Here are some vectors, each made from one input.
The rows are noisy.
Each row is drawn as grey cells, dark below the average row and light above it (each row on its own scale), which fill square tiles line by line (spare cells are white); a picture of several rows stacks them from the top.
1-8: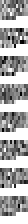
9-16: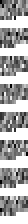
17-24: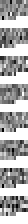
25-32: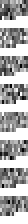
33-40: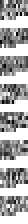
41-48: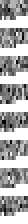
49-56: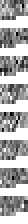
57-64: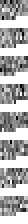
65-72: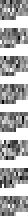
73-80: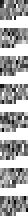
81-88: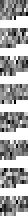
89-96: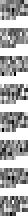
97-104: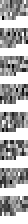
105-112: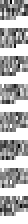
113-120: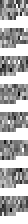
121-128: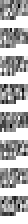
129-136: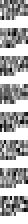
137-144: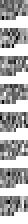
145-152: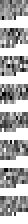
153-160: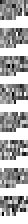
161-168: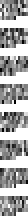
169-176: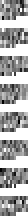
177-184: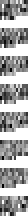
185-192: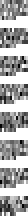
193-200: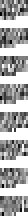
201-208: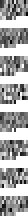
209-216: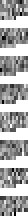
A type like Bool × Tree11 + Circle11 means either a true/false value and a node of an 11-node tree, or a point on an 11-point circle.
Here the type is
Bool × Bool × Bool × Tree9 + Tree8.
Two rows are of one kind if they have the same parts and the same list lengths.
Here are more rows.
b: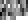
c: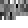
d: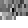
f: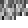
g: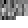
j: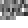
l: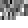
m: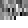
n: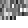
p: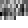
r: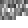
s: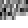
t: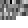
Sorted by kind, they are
b, c, p, s
d, f, g, j, l, m, n, r, t

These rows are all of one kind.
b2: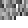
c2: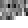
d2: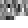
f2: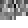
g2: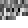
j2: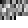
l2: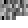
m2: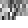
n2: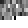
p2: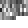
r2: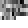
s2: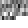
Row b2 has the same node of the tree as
c2 and f2.
